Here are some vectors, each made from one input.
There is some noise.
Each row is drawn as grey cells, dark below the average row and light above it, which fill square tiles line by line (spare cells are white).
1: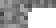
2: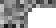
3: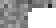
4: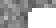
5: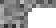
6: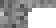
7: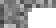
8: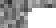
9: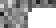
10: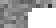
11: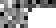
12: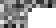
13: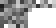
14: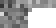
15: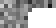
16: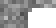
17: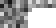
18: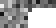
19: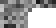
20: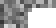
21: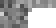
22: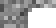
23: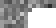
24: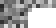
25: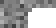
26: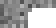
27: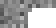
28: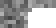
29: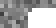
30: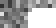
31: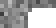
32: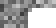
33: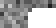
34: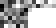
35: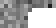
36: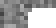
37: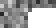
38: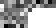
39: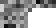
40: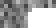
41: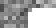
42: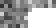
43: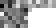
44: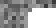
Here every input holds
a point on a 6-point line and a true/false value.
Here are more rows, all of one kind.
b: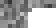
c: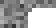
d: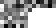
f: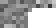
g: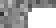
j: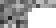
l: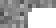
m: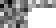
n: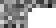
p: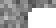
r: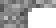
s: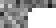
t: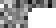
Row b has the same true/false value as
c, d, m and n.
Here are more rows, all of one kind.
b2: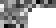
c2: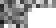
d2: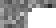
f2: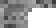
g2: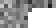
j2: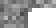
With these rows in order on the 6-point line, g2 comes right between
d2 and j2.
